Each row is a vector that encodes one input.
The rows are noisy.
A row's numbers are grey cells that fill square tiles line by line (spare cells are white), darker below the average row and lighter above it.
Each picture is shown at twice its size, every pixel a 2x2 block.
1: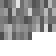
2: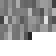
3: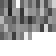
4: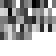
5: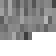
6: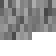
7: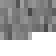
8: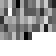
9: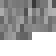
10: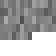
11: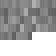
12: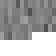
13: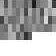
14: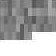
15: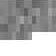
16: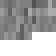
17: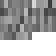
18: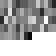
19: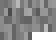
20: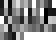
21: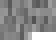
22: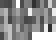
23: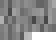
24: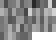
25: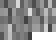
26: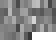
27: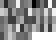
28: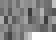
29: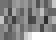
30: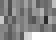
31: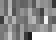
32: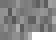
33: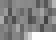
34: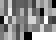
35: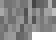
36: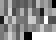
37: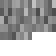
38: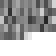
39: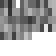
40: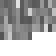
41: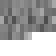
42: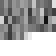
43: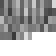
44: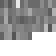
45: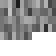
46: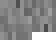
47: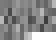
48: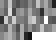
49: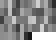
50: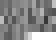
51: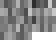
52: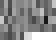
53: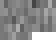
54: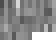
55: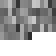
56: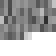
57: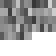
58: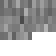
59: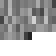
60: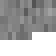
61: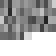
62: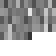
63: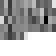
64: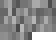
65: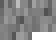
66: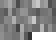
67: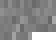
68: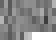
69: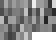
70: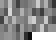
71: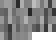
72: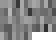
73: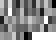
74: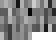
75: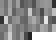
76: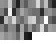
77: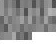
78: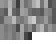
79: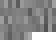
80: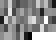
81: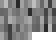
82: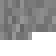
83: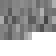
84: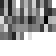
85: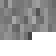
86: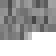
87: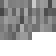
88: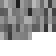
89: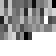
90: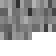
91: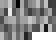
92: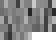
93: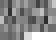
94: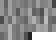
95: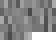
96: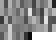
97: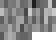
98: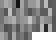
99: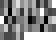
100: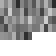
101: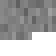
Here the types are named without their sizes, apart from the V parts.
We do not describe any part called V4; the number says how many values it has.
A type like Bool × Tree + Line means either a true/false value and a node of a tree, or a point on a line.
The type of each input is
Bool × Label + Line × V4.
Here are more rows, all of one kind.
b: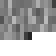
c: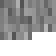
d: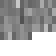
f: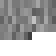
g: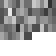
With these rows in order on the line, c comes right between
d and f.
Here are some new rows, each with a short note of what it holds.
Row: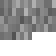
a point on a line and a value of V4
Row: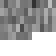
a label and a true/false value
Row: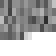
a label and a true/false value
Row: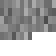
a point on a line and a value of V4
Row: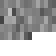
a point on a line and a value of V4
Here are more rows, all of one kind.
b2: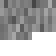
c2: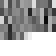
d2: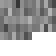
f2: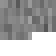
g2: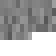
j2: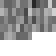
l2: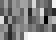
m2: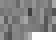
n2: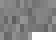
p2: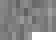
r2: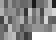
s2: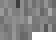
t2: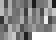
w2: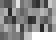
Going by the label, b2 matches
d2, p2 and r2.
